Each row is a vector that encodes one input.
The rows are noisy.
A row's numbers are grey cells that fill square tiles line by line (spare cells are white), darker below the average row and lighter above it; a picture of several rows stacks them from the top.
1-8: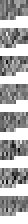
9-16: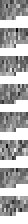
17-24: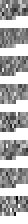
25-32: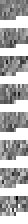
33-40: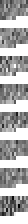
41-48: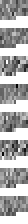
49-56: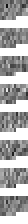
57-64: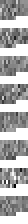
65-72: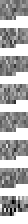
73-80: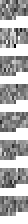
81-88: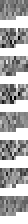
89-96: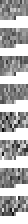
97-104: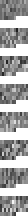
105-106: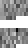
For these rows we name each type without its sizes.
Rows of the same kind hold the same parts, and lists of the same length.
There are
2 kinds of row.
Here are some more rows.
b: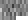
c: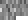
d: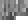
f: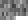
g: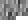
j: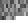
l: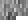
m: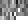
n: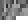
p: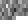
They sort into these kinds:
b, c, d, g, l
f, j, m, n, p

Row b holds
a point on a line and a true/false value.
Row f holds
a label and a true/false value.
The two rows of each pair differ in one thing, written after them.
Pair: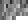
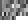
the true/false value
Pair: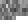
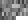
the label
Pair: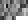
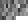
the label
